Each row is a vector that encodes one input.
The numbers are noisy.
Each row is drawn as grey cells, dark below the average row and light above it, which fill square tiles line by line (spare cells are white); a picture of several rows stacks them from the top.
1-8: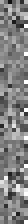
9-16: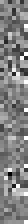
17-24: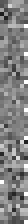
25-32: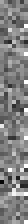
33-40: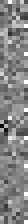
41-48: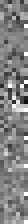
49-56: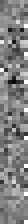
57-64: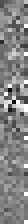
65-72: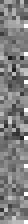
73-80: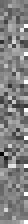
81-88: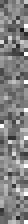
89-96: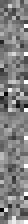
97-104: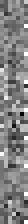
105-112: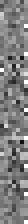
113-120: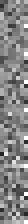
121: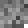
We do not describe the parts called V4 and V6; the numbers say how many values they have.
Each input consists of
either a value of V4 and a value of V6, or a list of up to two points on a 5-point line.
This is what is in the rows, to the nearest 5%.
About 35% of them hold a value of V4 and a value of V6. The rest are lists of up to two points on a 5-point line: about 5% of all rows are empty, 25% hold one and 40% two.
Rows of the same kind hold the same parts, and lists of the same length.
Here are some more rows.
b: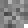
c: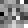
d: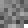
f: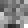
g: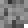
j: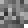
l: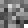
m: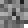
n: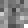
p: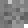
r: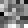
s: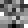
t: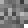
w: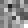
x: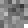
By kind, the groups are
b, d, j, l, p, t
c, g, r, w
f, m, n
s, x

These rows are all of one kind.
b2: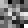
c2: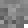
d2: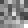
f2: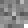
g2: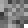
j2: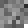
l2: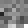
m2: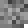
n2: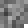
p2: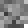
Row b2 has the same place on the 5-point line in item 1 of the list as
d2, j2 and m2.
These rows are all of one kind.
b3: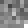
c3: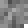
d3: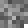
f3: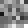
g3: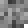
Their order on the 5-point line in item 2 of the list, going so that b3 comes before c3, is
g3, d3, b3, c3, f3.
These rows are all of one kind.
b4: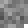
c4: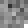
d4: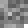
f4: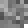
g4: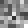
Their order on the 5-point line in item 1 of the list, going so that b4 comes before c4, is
g4, f4, b4, d4, c4.
